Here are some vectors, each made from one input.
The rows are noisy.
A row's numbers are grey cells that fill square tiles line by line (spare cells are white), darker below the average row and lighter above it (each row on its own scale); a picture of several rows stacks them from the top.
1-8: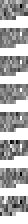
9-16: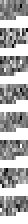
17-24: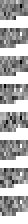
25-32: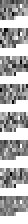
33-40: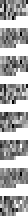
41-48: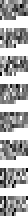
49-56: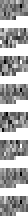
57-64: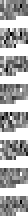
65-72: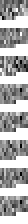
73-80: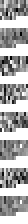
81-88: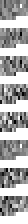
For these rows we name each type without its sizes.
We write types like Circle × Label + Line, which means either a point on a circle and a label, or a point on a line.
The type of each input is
Bool × (Tree + Unit).
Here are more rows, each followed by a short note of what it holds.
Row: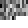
a true/false value
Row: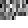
a true/false value
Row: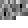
a true/false value
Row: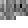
a node of a tree and a true/false value
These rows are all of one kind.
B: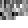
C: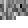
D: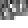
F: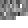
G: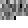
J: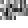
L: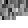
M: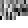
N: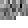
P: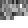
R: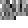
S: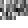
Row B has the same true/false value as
D, F, L and P.
